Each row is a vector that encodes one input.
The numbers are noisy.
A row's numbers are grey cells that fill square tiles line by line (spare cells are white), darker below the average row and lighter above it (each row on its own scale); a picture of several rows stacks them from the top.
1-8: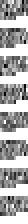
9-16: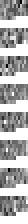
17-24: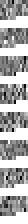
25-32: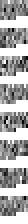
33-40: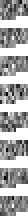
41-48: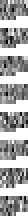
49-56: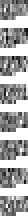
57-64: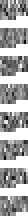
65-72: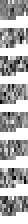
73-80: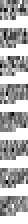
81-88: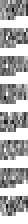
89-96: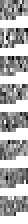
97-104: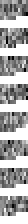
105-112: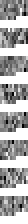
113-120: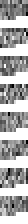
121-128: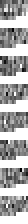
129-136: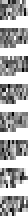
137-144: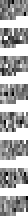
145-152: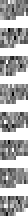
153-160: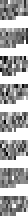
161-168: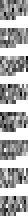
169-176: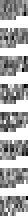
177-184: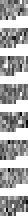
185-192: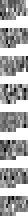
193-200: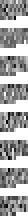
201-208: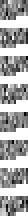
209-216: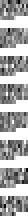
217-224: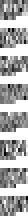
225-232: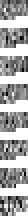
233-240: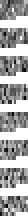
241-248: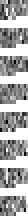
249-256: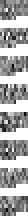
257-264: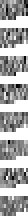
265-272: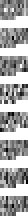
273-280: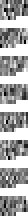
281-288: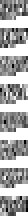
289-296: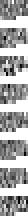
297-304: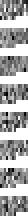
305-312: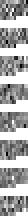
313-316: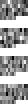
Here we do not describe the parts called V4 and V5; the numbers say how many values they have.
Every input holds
a point on an 8-point circle and a point on a 6-point line, together with either three true/false values and a value of V5, or a value of V4.
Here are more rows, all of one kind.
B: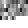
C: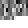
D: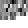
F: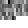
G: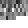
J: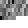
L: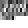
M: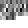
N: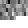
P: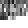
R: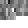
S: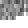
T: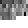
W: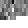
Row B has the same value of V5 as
C, N, R and S.
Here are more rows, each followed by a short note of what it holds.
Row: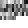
a point on an 8-point circle, a point on a 6-point line and a value of V4
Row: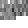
a point on an 8-point circle, a point on a 6-point line and a value of V4
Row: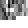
a point on an 8-point circle, a point on a 6-point line, three true/false values and a value of V5
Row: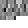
a point on an 8-point circle, a point on a 6-point line and a value of V4
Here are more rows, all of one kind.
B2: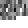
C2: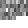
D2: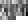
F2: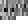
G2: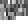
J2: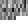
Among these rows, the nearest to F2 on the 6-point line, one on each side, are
B2 and D2.
